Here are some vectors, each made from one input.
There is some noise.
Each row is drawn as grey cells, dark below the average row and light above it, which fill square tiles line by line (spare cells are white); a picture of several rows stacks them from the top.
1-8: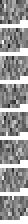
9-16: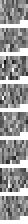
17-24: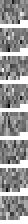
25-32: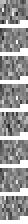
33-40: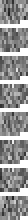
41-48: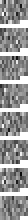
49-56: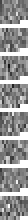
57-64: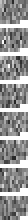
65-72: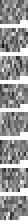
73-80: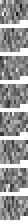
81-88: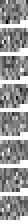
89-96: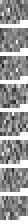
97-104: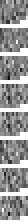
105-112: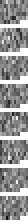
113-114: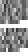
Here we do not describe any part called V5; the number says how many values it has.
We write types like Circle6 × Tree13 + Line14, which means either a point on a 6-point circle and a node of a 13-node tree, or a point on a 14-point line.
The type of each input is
(Line7 + Line8) × V5.
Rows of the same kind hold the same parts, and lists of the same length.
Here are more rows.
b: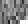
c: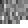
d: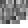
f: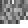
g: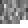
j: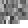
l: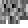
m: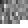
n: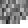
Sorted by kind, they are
b, d, f, j, l
c, g, m, n

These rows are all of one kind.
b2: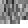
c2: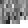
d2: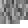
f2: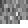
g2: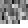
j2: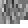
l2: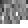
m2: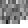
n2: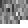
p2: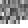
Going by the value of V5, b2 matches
d2 and j2.
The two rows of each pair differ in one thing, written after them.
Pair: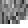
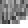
the place on the 7-point line
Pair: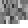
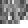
the value of V5
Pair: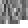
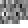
the value of V5
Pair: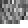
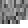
the value of V5
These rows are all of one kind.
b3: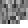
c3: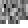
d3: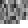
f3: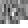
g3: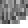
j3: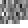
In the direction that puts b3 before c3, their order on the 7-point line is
d3, g3, b3, j3, c3, f3.
